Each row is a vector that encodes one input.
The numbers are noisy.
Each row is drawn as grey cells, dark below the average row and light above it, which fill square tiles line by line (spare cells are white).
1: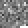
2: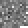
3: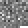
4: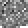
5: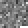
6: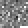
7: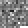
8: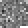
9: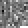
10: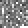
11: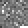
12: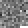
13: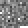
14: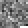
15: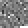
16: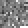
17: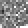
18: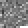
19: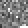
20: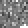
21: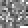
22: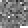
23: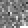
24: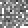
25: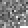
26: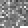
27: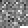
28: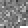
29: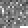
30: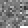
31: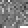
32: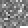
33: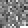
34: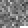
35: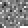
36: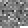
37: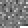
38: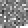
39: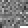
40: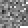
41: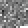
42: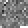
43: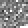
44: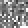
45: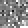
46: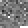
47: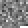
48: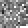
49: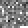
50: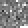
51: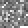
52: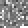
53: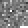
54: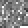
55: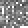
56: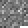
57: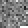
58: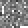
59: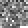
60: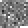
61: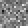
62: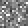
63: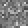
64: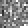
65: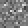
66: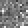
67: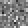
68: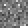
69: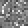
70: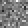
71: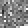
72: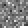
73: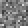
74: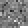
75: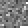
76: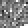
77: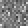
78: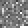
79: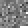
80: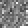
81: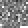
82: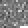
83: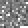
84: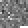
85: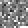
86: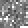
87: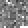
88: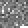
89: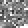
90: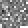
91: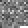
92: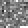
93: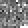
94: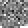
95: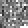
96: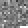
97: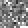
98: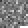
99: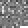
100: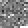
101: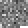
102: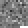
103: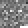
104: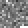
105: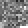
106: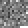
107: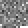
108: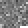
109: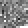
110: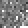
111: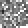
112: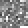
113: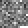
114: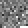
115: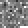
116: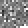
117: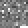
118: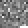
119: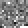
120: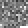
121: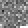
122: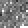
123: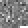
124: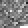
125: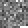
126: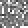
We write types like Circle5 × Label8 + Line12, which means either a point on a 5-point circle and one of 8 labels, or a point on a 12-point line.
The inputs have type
Bool × (Line7 + Tree12).
